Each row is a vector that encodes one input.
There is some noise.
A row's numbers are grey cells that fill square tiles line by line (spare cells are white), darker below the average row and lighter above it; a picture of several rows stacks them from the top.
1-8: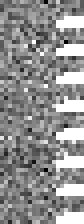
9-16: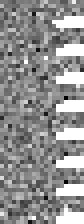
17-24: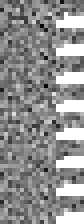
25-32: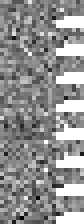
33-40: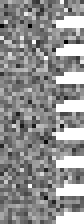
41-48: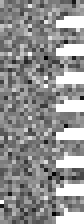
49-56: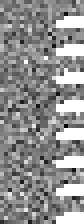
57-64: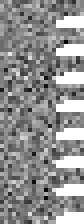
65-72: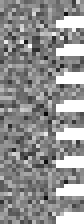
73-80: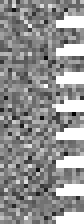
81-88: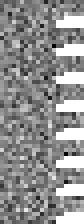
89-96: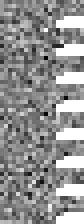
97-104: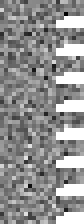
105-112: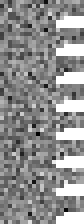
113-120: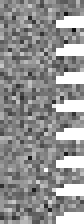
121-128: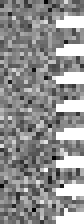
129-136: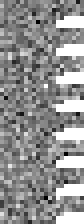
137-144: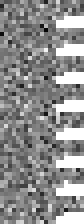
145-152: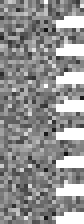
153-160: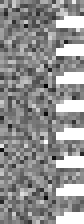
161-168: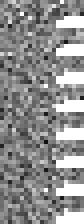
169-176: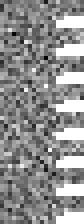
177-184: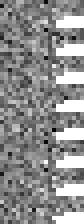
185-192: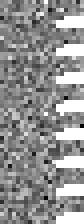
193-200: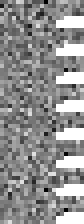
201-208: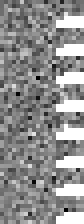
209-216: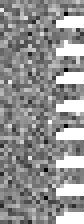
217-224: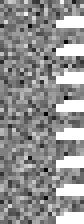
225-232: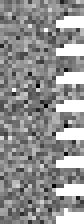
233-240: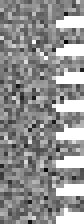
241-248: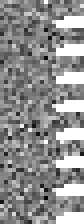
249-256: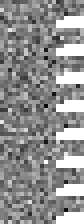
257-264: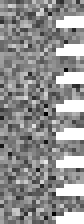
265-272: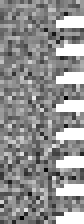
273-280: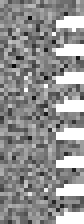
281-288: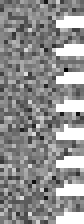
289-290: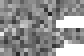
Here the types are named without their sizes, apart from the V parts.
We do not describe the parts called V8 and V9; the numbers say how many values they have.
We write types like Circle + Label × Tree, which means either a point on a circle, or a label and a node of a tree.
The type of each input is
Bool × List(Line × Line) + V8 × V9.
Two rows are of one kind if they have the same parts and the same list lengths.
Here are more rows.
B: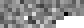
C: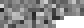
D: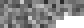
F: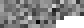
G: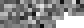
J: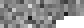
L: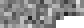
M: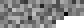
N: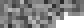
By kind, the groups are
B, J, L
C, F
D, M, N
G

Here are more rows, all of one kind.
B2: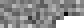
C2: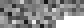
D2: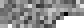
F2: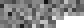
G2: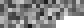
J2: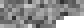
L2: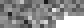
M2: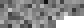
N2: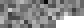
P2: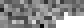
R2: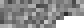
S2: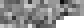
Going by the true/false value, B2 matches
D2, J2, R2 and S2.
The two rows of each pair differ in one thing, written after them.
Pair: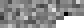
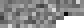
the place on one of the two lines in item 2 of the list
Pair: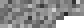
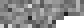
the place on one of the two lines in item 1 of the list
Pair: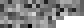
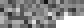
the place on one of the two lines in item 1 of the list
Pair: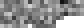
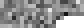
the place on one of the two lines in item 2 of the list
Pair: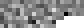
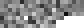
the place on one of the two lines in item 1 of the list
